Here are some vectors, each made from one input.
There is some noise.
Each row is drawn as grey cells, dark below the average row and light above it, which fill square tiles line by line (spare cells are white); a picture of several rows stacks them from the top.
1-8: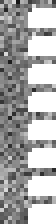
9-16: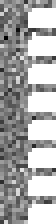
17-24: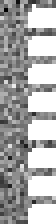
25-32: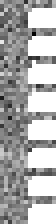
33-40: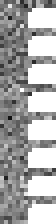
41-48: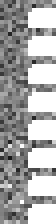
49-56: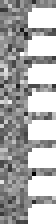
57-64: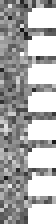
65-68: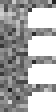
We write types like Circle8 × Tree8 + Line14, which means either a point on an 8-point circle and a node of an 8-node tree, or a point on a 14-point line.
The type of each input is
Label8 × (Tree7 + Unit).
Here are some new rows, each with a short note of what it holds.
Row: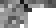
one of 8 labels and a node of a 7-node tree
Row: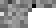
one of 8 labels
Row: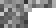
one of 8 labels
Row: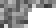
one of 8 labels and a node of a 7-node tree
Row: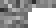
one of 8 labels
